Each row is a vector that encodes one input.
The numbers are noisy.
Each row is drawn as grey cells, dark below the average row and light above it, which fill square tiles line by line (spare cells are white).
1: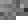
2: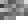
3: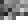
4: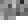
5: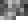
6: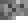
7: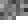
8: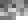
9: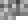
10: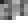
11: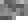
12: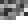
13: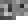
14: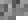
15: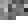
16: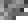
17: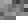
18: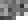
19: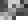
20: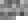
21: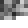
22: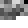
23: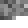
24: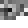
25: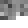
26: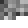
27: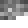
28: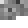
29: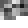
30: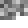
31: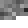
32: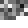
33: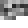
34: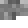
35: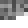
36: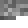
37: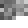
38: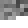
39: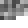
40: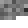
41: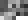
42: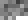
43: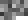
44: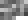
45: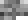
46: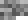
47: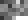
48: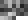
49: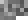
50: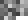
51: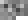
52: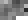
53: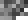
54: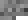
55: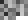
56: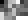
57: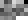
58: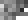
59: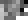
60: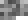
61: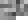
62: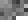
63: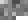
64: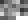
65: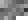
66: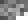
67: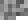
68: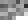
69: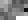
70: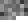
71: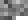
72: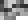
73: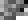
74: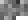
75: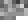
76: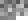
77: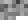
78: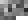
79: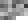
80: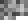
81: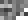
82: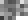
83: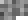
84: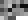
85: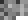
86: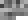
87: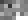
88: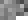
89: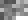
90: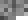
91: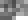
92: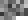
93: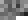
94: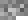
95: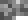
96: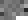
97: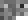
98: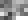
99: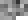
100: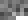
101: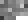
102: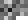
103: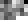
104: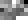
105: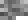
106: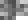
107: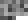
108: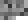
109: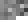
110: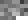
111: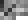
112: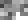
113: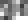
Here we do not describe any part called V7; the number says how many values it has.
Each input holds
a node of an 8-node tree, together with either three true/false values, or a value of V7.
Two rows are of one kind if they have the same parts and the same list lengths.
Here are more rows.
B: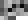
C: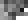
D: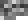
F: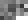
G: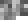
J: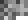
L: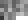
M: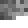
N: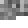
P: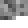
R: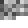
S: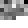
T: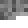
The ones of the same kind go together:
B, C, D, J, R, S
F, G, L, M, N, P, T

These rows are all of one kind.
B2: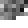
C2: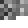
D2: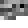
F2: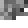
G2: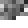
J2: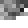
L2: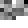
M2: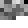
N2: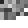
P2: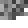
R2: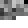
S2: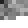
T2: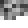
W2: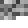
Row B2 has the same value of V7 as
F2, G2, J2 and P2.
